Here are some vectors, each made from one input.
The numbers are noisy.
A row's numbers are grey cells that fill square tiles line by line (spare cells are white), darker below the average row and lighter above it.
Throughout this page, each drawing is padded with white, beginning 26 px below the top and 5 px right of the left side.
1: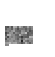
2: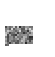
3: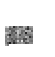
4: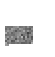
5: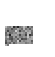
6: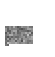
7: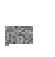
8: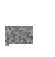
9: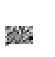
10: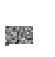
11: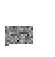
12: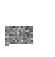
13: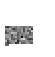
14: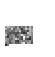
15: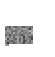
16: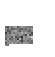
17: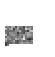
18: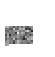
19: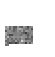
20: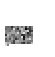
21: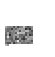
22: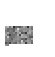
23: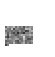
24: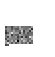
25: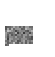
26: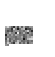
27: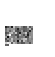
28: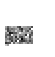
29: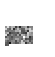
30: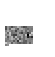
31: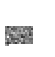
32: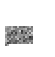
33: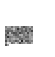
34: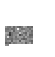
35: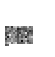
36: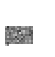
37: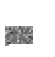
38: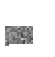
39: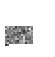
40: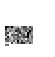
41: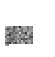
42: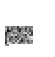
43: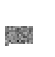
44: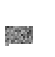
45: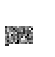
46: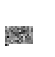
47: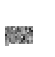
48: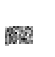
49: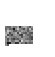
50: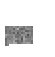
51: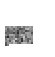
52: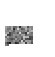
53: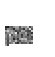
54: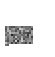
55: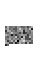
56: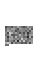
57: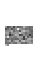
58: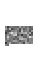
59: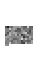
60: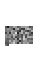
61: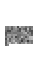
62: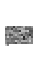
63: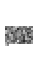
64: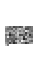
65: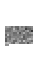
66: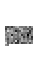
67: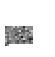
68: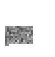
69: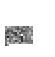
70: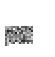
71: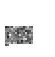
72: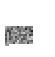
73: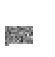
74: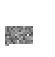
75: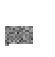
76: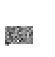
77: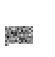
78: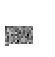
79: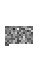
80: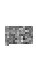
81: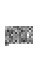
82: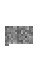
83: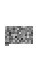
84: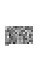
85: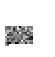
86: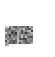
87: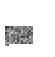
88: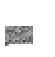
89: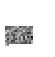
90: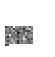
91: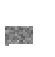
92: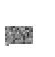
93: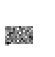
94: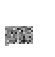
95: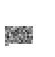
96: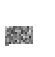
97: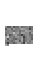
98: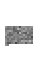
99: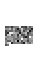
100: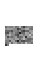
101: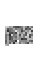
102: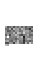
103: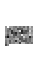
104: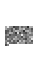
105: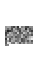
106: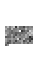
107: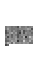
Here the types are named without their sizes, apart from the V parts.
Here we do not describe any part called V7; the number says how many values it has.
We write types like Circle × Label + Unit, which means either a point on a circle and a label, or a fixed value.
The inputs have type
(Bool × Bool × Bool × Bool + Line) × V7.
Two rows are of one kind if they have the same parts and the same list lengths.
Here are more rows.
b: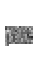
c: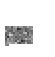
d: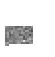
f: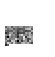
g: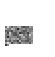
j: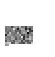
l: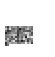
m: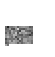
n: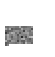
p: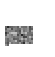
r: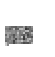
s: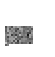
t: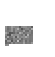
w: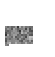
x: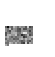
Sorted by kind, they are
b, c, d, f, g, j, m, r, s, t, w
l, n, p, x

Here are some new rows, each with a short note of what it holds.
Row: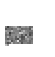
four true/false values and a value of V7
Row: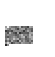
four true/false values and a value of V7
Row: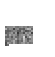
four true/false values and a value of V7
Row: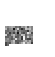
four true/false values and a value of V7
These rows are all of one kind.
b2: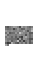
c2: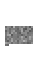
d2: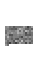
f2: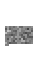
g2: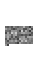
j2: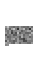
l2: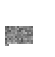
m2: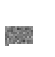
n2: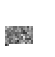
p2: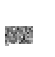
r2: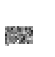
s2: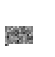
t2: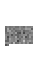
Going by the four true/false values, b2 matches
d2, g2, j2 and m2.
